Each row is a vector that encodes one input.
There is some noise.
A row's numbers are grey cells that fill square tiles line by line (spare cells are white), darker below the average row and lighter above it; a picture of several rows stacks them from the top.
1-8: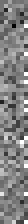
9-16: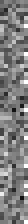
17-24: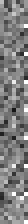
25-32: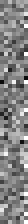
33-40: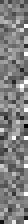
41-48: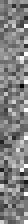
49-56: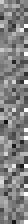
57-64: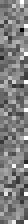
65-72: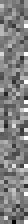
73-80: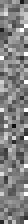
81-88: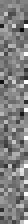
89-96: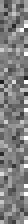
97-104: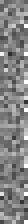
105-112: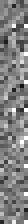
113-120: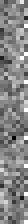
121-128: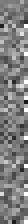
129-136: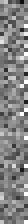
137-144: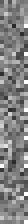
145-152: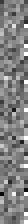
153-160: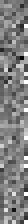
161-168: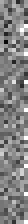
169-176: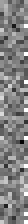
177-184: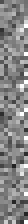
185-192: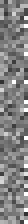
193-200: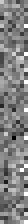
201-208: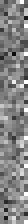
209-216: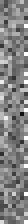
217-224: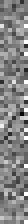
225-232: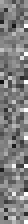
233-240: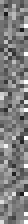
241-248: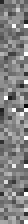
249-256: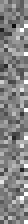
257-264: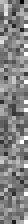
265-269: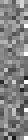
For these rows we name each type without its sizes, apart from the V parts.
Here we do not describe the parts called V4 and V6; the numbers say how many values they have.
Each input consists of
either a label and a value of V4, or a true/false value and a value of V6.
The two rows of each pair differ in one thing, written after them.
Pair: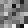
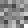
the true/false value
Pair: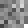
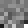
the true/false value
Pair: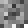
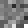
the value of V6
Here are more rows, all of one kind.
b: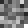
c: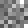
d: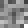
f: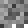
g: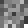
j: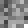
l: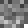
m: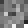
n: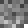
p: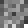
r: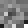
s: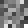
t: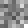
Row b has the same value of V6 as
d, l and n.
